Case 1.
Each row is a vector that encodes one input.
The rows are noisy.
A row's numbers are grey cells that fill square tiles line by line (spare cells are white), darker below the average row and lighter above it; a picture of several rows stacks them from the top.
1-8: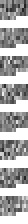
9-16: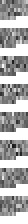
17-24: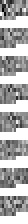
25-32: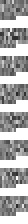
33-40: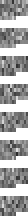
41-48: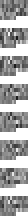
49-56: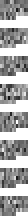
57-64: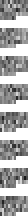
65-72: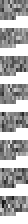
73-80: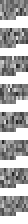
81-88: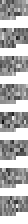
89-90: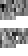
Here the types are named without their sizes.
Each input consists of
three true/false values.
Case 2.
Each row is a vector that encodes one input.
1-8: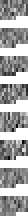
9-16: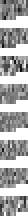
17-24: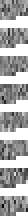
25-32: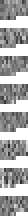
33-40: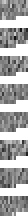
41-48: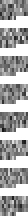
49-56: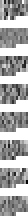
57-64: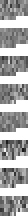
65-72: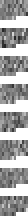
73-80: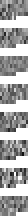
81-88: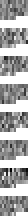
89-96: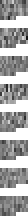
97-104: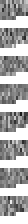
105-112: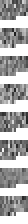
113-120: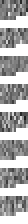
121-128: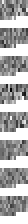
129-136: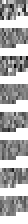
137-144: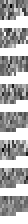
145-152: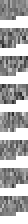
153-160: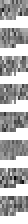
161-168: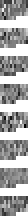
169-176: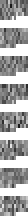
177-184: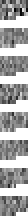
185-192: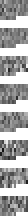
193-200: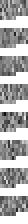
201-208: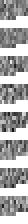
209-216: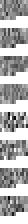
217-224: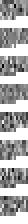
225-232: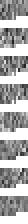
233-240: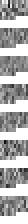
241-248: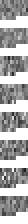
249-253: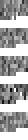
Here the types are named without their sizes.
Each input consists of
a point on a line.
